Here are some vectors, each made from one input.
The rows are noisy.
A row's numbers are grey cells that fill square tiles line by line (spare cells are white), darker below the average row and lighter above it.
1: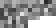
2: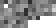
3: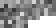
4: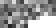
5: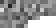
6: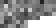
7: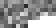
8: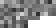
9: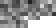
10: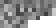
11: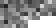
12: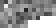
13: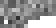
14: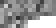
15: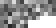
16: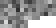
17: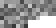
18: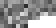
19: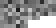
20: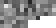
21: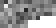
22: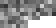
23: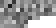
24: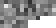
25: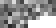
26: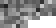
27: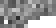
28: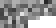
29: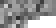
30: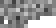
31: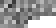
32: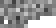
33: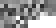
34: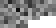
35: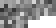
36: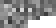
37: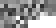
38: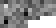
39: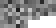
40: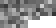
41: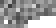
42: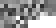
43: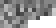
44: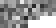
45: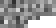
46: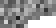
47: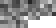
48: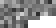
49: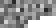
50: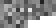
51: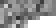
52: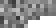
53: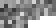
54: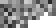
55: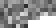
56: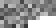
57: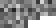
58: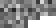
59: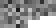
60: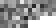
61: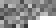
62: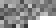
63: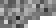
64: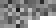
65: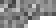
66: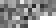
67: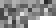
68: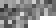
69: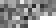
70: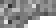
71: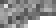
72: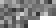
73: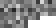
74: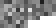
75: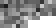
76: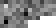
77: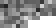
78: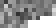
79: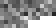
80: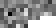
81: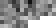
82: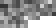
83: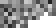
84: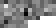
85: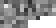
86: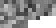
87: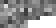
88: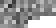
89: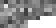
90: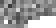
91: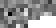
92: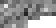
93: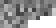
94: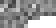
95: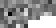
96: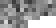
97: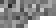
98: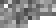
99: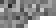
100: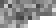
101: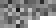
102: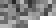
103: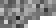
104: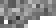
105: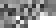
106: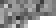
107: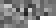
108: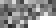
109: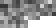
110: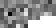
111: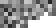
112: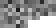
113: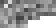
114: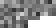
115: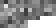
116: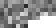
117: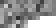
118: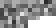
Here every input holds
either a point on a 7-point line and three true/false values, or a node of an 11-node tree.
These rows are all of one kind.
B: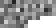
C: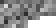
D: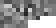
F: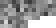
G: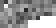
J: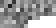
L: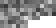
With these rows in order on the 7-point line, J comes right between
B and C.
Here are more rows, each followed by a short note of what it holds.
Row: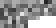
a node of an 11-node tree
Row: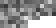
a point on a 7-point line and three true/false values
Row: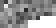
a point on a 7-point line and three true/false values
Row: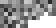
a node of an 11-node tree
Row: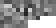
a point on a 7-point line and three true/false values
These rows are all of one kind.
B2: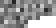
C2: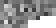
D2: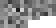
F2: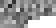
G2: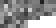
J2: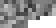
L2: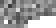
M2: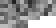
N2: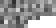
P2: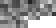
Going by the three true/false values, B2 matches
F2, J2 and M2.
